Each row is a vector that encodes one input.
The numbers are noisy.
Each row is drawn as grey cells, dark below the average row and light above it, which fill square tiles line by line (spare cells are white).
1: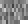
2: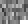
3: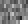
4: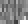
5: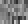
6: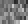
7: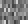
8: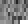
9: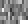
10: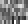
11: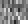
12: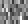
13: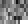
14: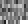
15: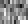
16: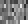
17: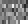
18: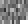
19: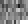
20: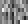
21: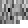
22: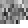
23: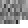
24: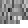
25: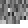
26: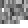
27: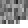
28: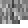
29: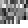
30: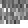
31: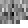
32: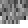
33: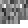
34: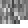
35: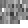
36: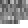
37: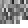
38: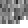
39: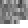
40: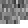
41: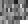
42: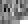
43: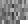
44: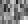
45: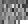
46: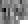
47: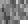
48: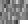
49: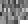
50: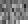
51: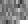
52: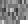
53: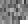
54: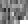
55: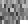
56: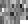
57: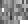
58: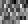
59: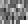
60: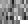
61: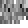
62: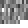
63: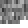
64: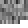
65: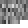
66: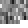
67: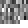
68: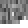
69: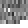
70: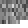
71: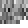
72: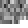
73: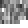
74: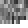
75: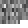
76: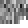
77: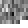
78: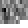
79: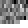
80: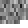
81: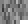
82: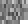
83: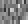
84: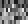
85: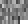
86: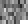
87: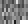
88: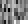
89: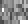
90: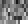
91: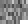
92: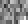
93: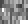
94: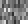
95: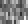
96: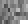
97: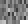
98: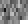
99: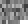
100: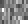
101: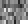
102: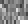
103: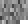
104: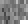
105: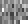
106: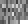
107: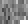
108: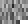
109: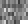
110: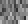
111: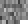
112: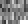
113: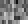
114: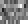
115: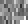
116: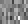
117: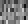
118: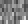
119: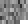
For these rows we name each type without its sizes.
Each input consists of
a point on a line, together with either a fixed value, or three true/false values.
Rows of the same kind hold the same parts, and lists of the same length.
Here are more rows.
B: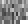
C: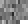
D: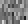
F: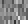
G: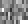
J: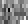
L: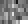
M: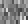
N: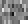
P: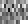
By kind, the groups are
B, C, D, N, P
F, G, J, L, M

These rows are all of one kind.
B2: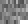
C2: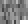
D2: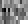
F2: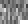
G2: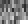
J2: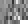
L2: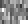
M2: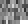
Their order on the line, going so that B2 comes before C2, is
L2, J2, F2, B2, C2, D2, G2, M2.
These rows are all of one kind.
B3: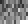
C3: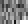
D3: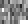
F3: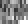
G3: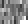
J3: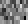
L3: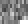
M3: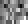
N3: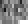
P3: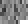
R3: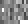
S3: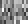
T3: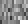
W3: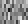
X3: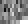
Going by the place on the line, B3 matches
F3, J3, N3 and P3.
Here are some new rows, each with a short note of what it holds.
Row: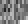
a point on a line and three true/false values
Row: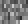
a point on a line and three true/false values
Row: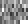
a point on a line
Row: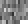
a point on a line
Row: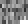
a point on a line and three true/false values
